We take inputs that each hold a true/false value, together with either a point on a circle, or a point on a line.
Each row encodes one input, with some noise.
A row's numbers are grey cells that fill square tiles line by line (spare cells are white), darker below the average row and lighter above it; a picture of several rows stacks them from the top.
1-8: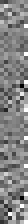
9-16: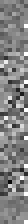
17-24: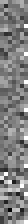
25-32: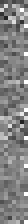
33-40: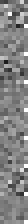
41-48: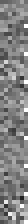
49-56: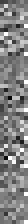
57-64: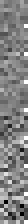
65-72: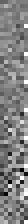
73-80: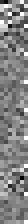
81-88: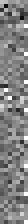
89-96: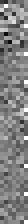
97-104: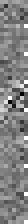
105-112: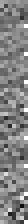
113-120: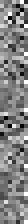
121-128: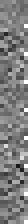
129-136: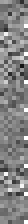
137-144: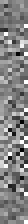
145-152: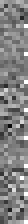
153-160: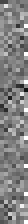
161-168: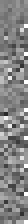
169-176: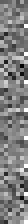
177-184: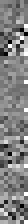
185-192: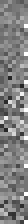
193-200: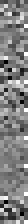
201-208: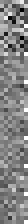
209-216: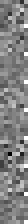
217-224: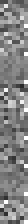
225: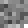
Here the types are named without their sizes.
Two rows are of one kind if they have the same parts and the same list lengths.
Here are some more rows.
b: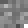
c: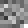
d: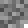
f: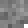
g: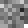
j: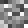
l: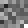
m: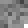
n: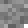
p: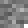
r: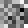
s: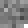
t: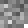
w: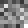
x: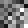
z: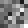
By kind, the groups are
b, d, l, m, t, w, x
c, f, g, j, n, p, r, s, z

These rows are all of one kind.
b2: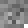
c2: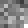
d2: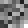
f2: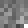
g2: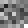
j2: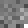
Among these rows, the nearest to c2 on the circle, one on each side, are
b2 and g2.
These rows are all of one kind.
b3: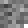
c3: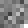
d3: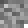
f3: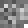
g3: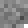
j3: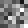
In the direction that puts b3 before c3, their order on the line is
f3, d3, b3, j3, c3, g3.
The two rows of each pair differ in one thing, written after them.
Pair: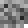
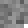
the place on the line
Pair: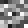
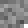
the true/false value
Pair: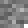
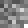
the place on the line
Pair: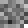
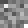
the true/false value
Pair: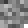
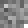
the place on the line
